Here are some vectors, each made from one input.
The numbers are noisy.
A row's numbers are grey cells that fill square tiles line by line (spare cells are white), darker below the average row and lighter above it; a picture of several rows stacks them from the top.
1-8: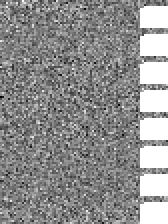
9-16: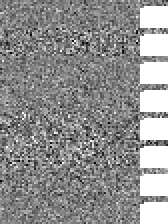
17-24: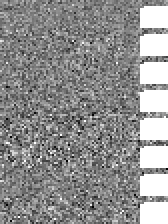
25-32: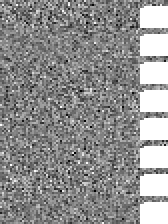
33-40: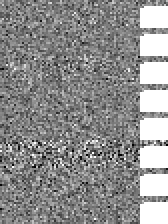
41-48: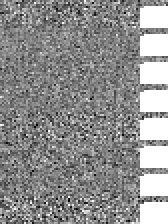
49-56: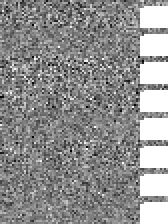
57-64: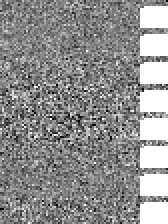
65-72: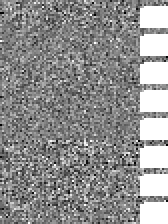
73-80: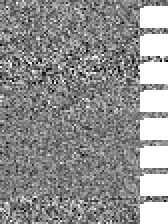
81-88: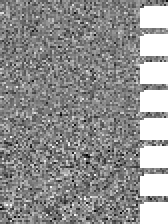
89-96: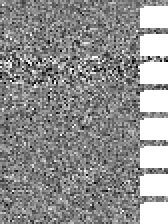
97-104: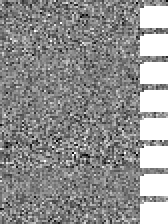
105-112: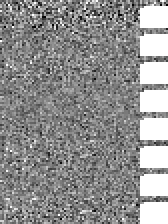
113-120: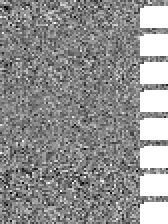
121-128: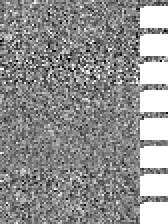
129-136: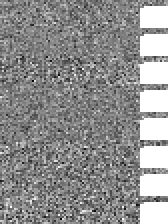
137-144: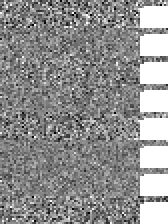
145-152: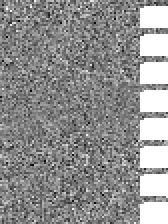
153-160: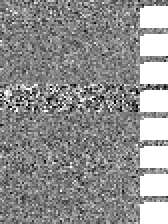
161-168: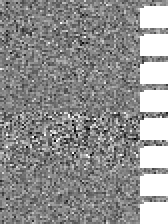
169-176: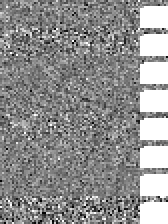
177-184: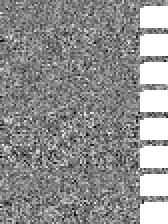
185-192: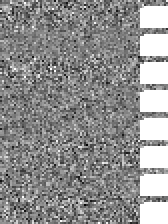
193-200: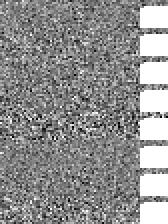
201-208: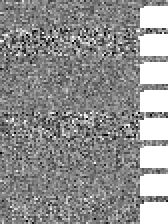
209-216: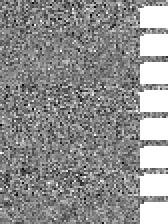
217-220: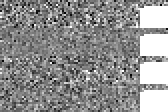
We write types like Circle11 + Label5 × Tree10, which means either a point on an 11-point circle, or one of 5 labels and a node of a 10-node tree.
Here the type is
List2(Line5 + Line10).
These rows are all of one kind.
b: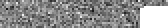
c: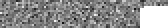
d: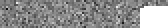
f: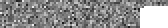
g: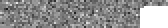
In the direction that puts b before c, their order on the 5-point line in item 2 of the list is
b, g, c, f, d.
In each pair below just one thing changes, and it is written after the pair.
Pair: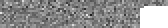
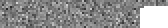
the place on the 10-point line in item 1 of the list
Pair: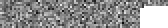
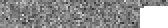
the place on the 5-point line in item 2 of the list
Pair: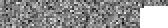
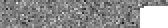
the place on the 5-point line in item 2 of the list
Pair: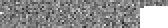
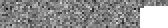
the place on the 10-point line in item 1 of the list
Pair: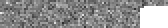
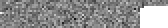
the place on the 5-point line in item 2 of the list
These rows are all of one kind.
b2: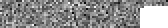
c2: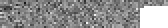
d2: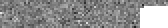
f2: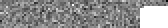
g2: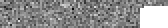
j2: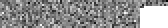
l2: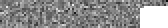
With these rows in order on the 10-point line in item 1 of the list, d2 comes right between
c2 and j2.
